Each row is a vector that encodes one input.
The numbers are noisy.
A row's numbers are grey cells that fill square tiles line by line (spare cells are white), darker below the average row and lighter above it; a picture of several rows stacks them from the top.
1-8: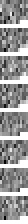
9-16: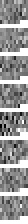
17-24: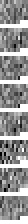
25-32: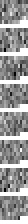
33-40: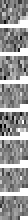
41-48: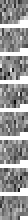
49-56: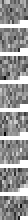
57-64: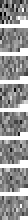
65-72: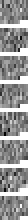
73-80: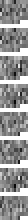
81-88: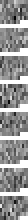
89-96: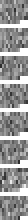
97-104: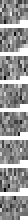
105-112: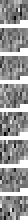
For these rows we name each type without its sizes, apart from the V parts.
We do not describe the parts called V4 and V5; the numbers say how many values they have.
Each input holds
either a value of V4 and a value of V5, or a list of points on a line.
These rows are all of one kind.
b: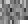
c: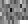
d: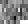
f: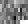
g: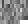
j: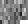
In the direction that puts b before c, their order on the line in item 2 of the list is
f, g, b, d, c, j.
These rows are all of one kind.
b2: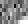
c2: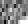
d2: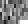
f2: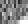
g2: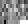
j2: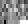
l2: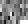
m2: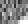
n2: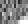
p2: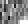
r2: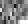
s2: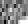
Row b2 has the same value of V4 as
f2, m2, n2 and p2.
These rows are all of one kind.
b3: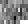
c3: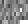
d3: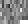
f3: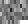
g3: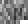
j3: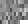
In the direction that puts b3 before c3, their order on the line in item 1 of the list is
b3, g3, j3, c3, d3, f3.
